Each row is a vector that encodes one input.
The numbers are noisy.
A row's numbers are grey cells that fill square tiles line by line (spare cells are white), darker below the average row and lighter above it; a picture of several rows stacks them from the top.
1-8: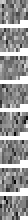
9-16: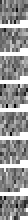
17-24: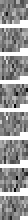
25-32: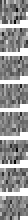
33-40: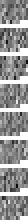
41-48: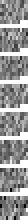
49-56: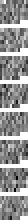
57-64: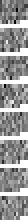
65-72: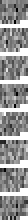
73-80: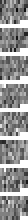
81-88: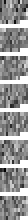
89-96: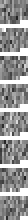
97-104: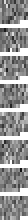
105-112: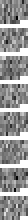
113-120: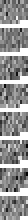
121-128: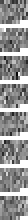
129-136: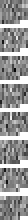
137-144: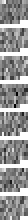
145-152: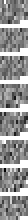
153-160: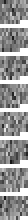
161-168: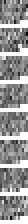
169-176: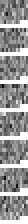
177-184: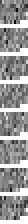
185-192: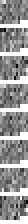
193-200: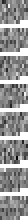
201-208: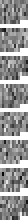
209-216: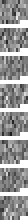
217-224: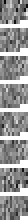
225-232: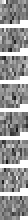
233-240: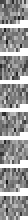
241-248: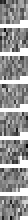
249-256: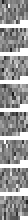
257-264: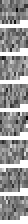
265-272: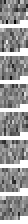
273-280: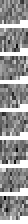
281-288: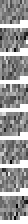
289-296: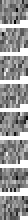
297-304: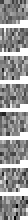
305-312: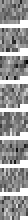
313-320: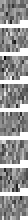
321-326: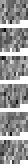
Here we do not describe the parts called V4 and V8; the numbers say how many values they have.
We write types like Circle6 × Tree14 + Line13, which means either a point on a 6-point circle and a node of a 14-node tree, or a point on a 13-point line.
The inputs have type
Bool × (Line6 + Line7) × V4 × V8.
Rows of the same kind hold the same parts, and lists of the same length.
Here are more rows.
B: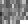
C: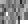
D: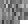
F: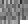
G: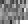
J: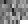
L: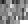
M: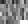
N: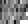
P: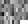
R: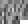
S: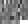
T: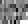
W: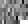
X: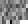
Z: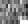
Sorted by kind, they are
B, J, L, M, N, P, Z
C, D, F, G, R, S, T, W, X

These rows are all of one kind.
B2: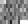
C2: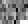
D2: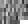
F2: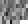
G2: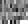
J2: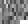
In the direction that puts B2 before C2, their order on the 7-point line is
G2, F2, J2, B2, C2, D2.
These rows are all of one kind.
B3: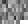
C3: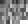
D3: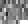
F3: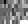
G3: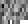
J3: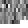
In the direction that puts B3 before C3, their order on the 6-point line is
D3, J3, B3, C3, G3, F3.
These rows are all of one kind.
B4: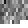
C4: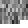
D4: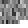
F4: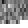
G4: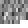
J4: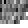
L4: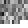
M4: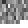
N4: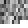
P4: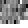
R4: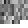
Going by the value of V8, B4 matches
G4, L4, N4 and R4.
